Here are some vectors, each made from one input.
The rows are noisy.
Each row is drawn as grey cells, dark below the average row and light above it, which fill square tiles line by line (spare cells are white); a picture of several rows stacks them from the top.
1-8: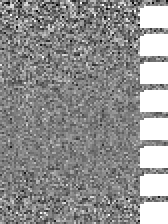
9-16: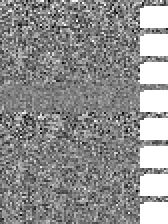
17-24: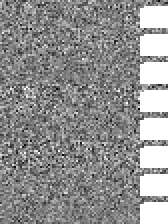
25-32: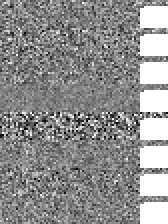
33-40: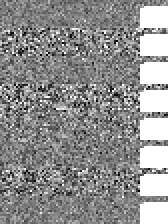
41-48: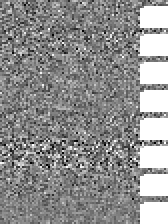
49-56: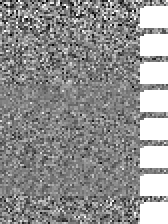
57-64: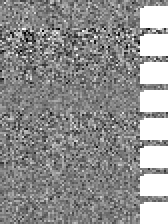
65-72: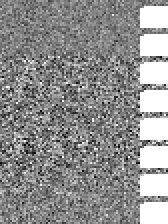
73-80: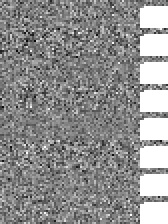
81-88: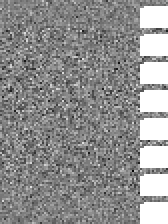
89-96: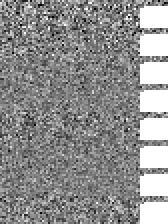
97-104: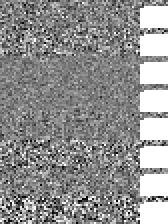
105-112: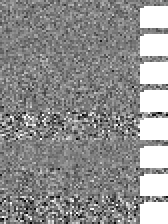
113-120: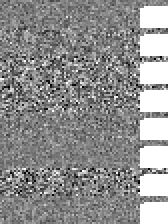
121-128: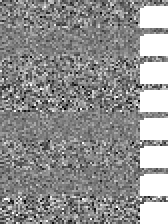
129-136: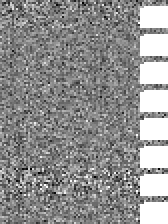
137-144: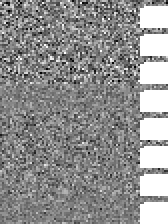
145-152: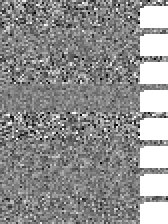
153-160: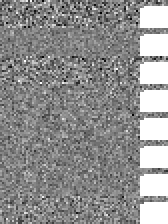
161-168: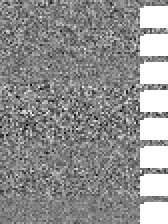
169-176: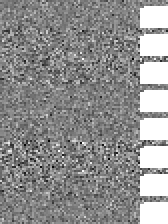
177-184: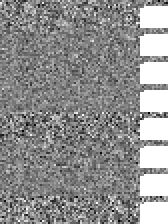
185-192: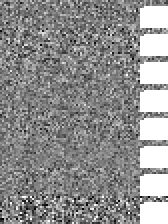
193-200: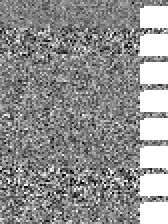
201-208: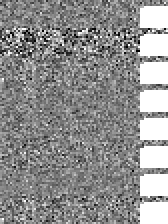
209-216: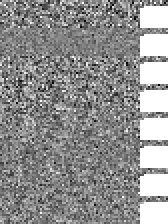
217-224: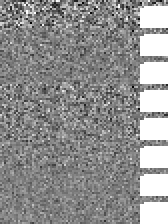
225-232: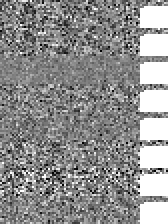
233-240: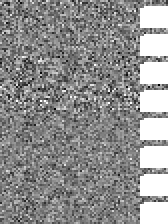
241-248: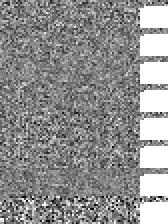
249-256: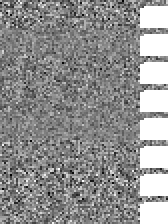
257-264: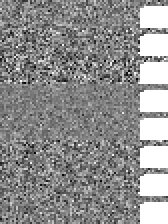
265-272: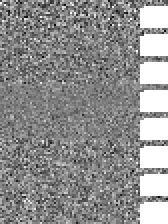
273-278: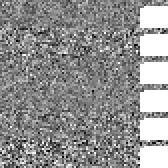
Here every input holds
either a point on a 7-point line, or three true/false values, or a list of up to two points on a 9-point circle.
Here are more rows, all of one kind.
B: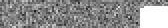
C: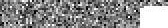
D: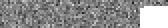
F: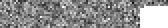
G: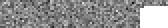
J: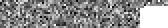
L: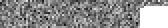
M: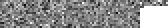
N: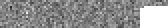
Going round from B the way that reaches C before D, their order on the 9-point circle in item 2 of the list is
B, N, C, G, F, L, M, D, J.
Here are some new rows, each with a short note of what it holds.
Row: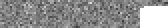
a list of one item
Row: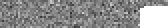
a list of one item
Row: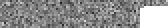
a point on a 7-point line
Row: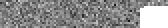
the empty list
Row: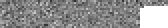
three true/false values
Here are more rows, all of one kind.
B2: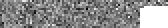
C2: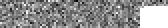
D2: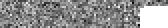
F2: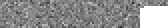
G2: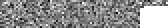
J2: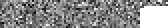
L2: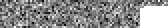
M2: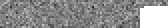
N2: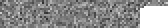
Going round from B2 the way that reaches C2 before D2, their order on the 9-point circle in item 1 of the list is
B2, C2, F2, D2, L2, G2, N2, J2, M2.
